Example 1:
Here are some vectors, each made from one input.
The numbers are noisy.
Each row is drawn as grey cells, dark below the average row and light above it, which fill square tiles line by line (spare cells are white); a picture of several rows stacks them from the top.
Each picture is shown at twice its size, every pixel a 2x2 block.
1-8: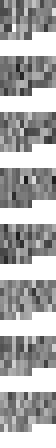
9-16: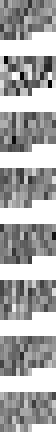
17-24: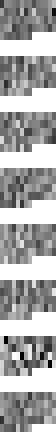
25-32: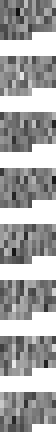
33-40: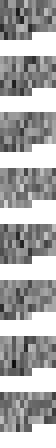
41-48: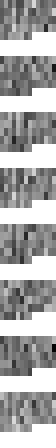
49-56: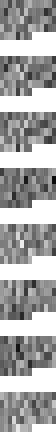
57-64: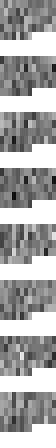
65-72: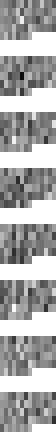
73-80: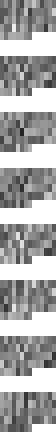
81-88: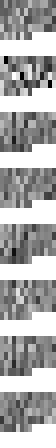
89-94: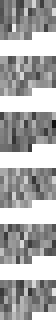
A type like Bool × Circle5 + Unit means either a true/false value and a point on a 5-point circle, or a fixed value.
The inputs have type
Bool × Bool × Bool + Unit.
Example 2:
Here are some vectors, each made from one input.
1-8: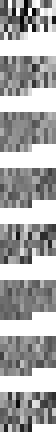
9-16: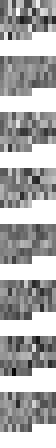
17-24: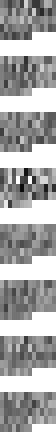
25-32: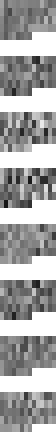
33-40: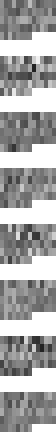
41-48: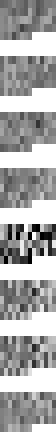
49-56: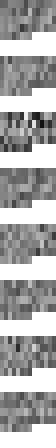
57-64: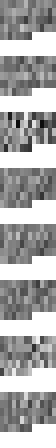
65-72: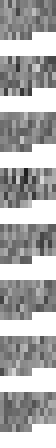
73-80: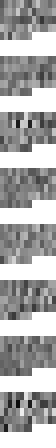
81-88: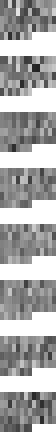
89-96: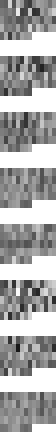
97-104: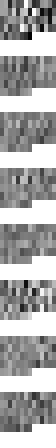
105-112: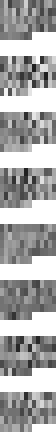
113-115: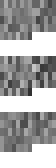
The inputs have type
Bool × Bool × Bool × Bool × Bool.
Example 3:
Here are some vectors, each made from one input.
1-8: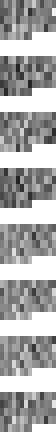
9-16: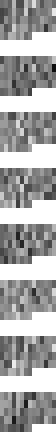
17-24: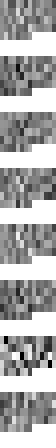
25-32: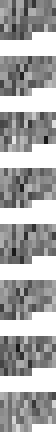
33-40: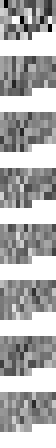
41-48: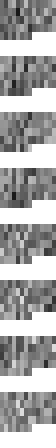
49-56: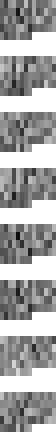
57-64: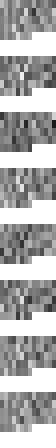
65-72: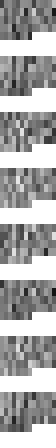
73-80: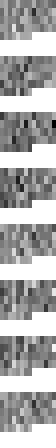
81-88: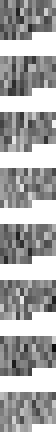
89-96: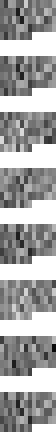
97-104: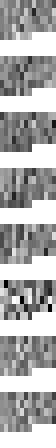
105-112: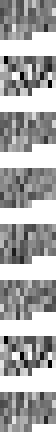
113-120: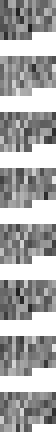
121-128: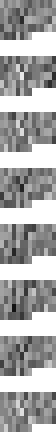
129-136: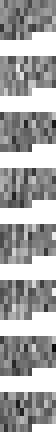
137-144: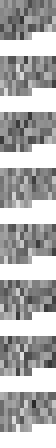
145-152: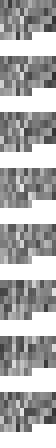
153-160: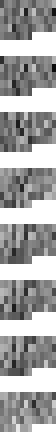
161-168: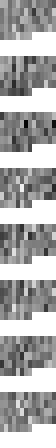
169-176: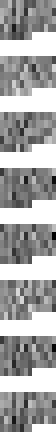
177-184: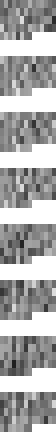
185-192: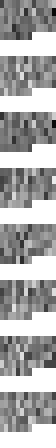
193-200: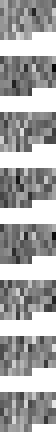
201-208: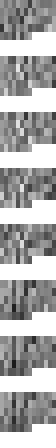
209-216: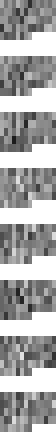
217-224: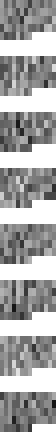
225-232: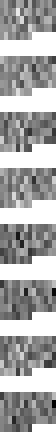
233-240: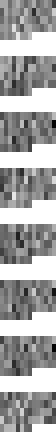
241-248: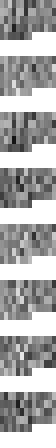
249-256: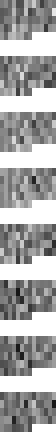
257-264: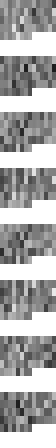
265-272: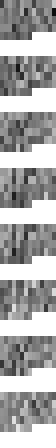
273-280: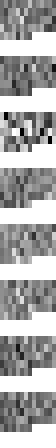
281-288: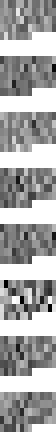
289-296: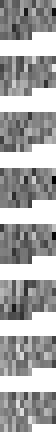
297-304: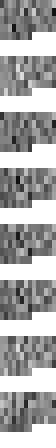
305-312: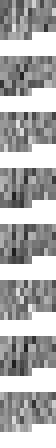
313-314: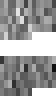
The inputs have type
Bool × Bool × Bool + Unit.
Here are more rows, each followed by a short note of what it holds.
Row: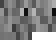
three true/false values
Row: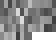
three true/false values
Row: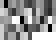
a fixed value
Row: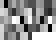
a fixed value
